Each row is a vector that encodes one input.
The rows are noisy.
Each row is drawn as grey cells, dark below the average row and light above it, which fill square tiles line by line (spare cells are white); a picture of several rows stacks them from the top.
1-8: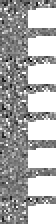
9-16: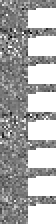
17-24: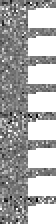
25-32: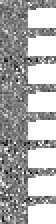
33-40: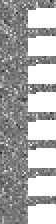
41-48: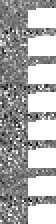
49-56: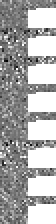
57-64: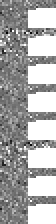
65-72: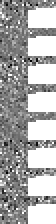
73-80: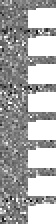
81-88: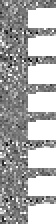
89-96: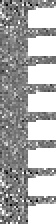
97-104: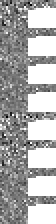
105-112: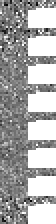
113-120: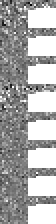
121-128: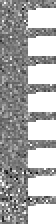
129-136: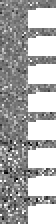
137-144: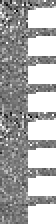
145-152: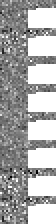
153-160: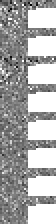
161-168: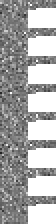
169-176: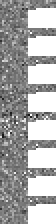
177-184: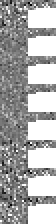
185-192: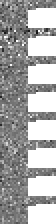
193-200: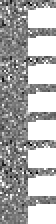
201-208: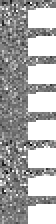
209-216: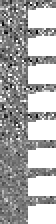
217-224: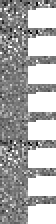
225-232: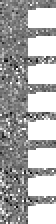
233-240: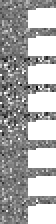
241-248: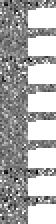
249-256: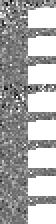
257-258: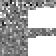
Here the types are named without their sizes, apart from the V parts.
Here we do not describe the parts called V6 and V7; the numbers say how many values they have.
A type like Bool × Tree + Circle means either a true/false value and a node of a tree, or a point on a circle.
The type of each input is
Bool × (Circle + V6) + V7.
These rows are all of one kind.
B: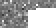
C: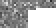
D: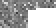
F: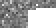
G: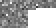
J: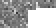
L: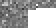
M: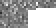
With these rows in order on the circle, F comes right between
G and J.
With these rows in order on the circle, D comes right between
B and C.
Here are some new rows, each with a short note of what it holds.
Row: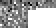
a value of V7
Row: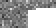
a true/false value and a value of V6
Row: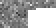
a true/false value and a value of V6
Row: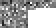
a value of V7
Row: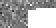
a true/false value and a value of V6
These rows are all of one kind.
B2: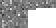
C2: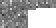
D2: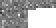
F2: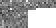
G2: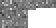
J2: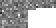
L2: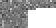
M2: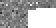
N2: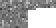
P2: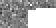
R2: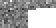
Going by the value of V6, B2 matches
C2 and G2.
